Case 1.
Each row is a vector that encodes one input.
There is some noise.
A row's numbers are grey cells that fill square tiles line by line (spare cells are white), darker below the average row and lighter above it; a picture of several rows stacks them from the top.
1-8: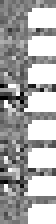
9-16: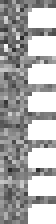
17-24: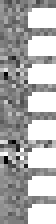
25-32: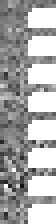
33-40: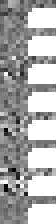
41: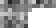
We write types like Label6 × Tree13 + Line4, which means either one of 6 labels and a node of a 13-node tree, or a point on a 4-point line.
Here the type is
Line5.
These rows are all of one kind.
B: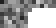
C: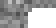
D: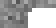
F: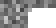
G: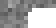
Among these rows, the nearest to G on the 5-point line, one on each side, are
B and C.
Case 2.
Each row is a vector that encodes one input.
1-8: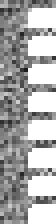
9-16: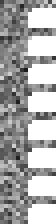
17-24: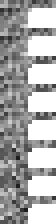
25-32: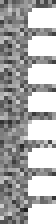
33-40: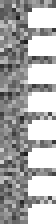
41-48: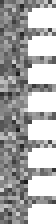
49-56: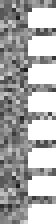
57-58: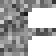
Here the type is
Label6.
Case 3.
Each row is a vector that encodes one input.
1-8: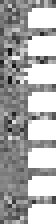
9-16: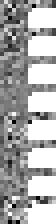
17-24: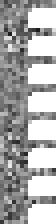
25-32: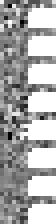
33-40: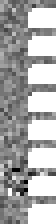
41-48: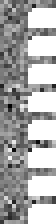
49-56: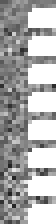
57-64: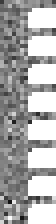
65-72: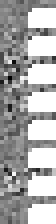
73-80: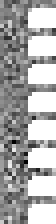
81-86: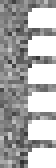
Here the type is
Line12.
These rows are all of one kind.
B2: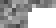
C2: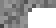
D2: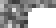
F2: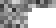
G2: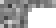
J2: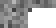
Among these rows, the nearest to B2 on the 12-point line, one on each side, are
F2 and J2.
